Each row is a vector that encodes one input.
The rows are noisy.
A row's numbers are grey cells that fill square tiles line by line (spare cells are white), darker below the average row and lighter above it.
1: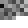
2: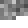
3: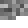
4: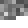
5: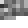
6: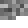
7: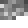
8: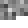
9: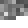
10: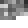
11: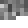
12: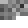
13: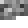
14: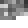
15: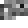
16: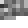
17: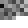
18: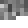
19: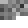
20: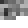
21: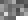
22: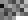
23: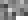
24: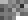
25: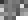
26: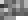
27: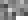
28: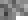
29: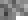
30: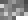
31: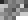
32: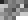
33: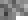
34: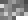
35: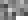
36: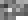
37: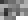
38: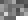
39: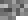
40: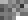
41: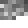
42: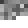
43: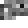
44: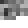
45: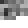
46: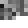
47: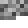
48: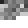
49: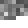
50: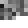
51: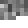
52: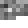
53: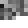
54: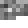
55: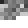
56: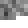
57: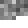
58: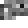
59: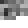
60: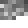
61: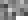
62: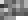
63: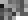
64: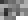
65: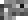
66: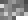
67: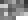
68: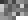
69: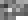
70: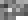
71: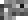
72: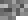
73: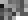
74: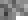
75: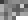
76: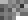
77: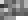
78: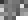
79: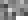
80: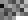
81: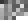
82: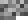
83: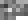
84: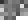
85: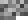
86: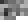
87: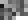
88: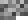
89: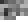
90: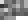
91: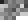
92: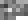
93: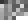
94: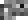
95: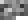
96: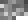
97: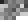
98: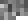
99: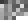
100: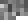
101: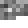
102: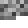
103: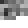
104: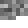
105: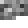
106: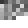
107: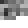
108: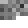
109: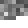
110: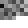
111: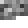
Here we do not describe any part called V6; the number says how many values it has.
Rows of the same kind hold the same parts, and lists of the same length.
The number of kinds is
2.
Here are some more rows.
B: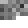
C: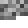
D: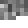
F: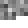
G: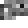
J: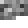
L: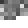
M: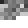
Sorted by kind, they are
B, C, F, G, J
D, L, M

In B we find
a point on a 5-point line and a true/false value.
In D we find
a true/false value and a value of V6.
